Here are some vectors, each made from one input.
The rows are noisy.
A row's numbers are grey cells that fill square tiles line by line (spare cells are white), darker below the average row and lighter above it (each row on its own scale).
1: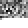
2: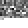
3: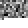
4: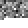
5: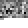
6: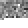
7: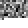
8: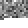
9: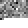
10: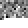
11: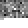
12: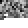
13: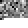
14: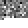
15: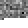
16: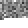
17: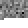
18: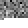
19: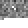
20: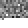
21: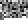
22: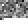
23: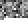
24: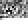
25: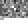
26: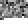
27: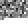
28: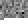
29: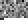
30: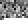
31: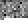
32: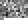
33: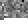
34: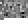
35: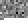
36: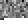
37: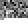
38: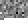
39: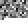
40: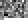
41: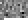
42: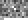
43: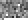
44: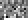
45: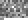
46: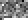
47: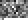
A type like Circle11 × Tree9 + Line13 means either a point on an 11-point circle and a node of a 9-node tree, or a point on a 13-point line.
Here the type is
Label7 + Line3 × Line4.
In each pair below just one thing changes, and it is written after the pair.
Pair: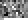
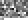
the place on the 4-point line
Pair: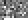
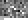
the place on the 3-point line
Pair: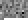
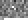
the place on the 3-point line
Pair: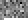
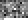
the place on the 3-point line
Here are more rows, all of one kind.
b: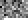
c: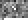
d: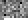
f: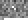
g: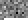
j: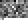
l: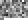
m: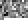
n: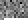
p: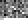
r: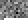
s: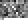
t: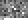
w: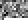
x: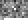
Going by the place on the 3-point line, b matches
d, l, m and w.
